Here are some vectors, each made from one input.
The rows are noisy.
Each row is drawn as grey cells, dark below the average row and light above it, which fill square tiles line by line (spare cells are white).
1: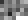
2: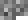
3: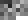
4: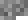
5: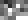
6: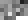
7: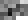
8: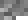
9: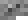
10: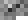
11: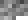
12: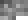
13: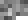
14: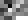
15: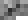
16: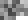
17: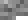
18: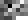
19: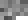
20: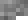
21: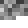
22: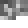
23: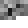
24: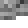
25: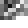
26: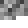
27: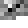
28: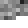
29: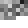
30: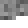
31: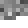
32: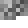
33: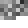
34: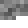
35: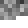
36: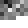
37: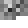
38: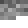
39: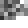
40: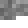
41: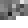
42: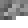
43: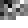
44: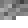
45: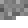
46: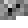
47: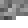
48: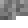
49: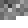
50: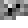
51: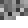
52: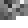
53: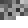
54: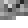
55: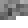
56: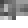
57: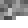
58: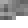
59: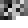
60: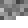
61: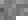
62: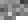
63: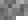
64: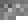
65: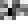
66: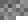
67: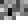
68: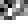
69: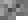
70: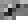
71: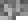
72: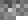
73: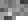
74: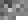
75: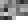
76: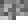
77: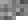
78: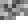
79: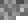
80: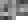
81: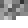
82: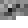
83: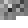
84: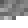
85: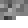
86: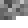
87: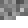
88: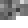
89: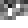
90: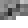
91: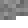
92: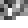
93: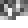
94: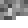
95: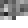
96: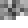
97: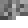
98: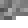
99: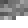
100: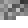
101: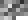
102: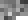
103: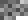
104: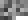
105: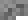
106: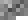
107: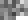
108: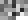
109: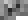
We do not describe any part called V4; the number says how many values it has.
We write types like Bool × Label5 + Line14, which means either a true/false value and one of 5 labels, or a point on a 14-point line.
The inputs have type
List2(Bool × V4).
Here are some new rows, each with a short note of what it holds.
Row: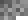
a list of one item
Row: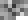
the empty list
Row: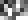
a list of one item
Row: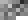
a list of two items
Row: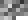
a list of one item
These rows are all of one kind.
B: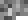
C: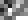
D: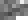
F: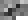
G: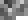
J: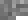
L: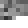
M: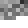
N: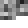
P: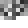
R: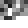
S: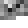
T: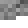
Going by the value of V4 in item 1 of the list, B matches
D and S.
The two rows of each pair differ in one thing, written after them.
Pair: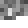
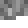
the value of V4 in item 2 of the list
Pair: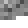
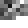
the value of V4 in item 1 of the list
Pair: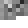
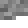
the true/false value in item 1 of the list
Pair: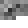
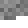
the true/false value in item 1 of the list
